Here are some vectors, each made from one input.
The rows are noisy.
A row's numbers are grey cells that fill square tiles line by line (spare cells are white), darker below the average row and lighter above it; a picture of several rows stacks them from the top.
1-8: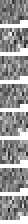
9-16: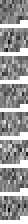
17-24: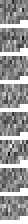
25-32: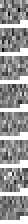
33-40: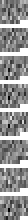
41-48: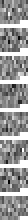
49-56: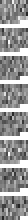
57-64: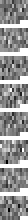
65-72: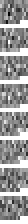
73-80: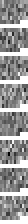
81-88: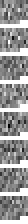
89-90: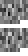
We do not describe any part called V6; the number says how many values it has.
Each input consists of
a true/false value, together with either a point on a 5-point line, or a value of V6.
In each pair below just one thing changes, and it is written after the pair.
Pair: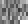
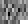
the value of V6
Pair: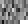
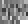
the value of V6
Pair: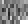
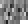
the value of V6
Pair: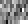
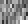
the value of V6
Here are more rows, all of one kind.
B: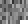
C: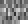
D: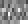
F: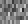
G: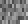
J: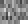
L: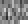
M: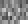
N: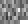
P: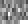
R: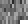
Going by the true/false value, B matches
F, G and R.
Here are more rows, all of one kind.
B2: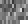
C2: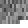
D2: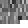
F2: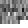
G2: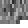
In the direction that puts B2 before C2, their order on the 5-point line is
F2, B2, C2, G2, D2.
